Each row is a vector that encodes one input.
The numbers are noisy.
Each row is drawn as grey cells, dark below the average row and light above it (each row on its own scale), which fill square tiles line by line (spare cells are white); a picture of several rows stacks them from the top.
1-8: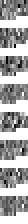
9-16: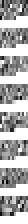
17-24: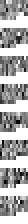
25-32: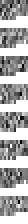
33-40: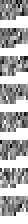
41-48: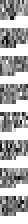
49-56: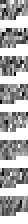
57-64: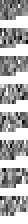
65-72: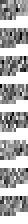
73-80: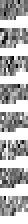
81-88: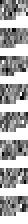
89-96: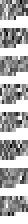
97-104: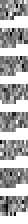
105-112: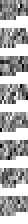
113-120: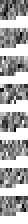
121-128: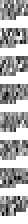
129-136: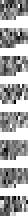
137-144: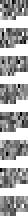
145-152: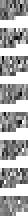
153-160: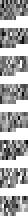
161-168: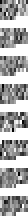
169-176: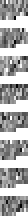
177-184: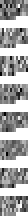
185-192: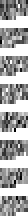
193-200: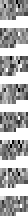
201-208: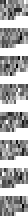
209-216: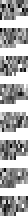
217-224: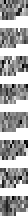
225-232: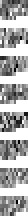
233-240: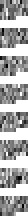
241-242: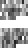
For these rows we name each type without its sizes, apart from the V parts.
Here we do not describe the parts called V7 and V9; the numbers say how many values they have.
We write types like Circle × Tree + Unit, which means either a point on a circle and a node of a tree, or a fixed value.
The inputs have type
Line × (Line + V7) × V9.
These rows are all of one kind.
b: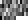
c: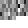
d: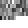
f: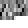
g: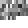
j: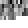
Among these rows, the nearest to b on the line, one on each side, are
g and j.
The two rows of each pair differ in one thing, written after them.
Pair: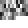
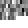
the value of V9
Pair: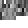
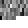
the value of V9
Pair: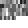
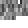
the place on the line
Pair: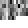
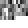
the value of V7
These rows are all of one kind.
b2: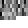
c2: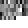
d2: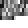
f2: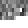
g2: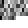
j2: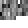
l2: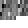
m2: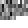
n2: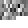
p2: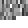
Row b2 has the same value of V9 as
c2, j2, l2 and p2.
